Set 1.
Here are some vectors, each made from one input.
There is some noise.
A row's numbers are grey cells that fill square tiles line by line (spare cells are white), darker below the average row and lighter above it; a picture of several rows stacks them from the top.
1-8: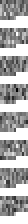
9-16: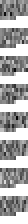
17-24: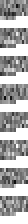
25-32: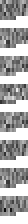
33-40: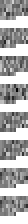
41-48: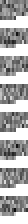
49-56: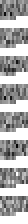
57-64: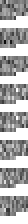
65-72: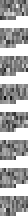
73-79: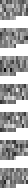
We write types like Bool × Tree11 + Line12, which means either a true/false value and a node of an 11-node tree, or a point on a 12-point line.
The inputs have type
Bool × Bool × Bool × Bool.
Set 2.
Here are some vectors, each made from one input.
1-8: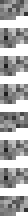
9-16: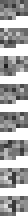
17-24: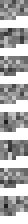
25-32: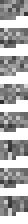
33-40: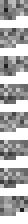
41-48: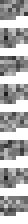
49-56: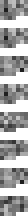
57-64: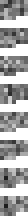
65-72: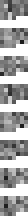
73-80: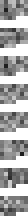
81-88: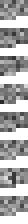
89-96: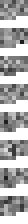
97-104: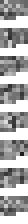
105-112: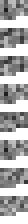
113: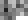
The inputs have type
Label11.
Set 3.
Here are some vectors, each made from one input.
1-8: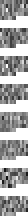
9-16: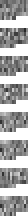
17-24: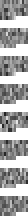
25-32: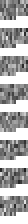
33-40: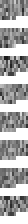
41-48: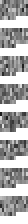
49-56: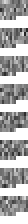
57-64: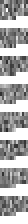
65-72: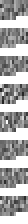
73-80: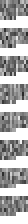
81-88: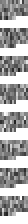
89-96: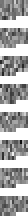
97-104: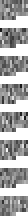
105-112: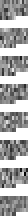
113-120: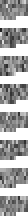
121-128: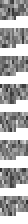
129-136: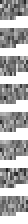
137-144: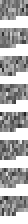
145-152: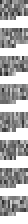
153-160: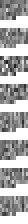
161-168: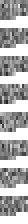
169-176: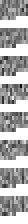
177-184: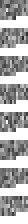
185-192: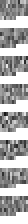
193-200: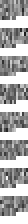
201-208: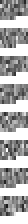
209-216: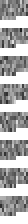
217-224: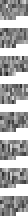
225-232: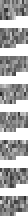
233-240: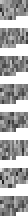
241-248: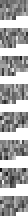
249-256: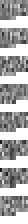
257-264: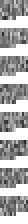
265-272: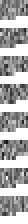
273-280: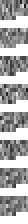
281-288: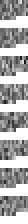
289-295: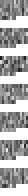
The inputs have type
Line15.
